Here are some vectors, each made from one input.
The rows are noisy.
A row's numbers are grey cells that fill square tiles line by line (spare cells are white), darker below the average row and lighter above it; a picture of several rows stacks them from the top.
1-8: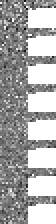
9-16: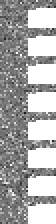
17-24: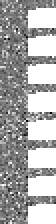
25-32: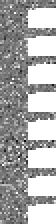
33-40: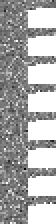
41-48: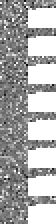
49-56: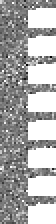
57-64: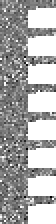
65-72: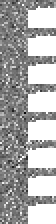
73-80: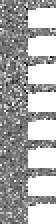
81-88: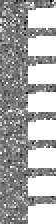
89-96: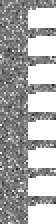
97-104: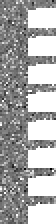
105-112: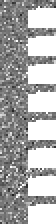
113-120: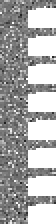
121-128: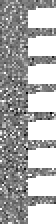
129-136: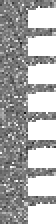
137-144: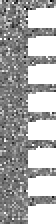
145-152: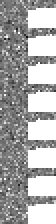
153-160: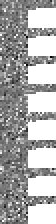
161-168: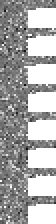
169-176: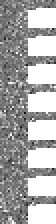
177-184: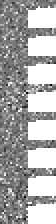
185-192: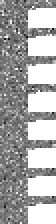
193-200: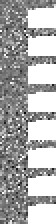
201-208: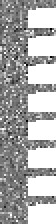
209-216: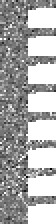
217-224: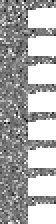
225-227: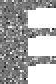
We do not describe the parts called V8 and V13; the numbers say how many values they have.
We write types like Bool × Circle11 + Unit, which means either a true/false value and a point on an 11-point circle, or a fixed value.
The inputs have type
(Circle11 + V13) × V8 + Label10.
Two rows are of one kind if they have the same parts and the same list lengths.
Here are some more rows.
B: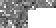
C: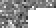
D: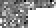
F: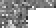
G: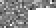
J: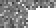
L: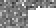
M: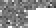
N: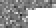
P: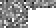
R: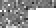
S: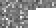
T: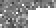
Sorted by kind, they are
B, C, F, L, M, R
D, P
G, J, N, S, T

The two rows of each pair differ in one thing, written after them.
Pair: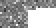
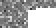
the value of V13
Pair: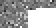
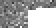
the value of V13
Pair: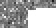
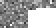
the value of V8
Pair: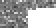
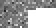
the value of V8
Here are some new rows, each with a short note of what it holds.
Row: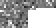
a point on an 11-point circle and a value of V8
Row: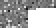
a point on an 11-point circle and a value of V8
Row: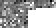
one of 10 labels
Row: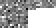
one of 10 labels
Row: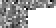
one of 10 labels
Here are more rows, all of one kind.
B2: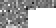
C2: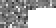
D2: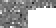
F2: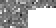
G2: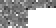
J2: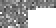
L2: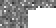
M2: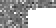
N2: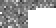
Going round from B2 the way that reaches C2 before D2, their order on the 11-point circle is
B2, J2, C2, N2, D2, L2, F2, M2, G2.
